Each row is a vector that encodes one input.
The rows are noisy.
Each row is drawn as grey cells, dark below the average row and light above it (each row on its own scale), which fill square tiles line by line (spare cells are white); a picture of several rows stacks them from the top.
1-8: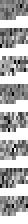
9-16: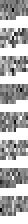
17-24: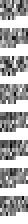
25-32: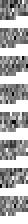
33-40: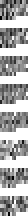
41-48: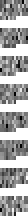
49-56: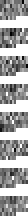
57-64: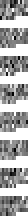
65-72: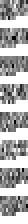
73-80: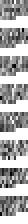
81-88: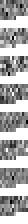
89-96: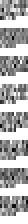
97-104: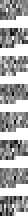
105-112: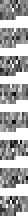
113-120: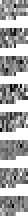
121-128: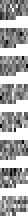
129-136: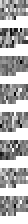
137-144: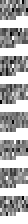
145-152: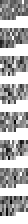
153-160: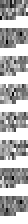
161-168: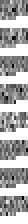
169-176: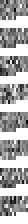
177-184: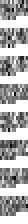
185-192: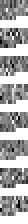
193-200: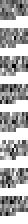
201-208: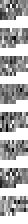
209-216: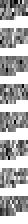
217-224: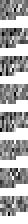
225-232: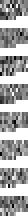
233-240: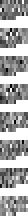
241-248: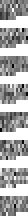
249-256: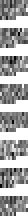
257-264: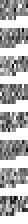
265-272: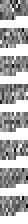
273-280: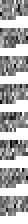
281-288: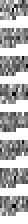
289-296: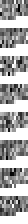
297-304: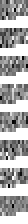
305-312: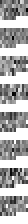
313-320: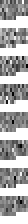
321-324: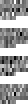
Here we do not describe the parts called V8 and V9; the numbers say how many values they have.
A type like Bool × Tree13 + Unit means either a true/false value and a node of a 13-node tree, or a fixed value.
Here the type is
(Bool × Line4 × Tree10 + V9) × V8.
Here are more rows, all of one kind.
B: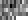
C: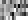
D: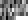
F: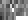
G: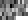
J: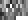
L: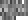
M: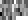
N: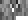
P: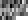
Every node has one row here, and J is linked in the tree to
B and P.
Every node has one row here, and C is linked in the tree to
N.
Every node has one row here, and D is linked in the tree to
F and P.
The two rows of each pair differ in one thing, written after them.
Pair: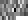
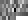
the node of the tree
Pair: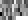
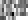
the value of V8
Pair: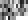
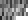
the value of V8
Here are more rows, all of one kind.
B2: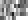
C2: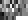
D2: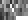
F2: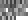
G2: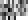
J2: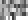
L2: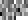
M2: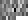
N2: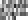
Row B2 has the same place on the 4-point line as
F2, J2 and L2.
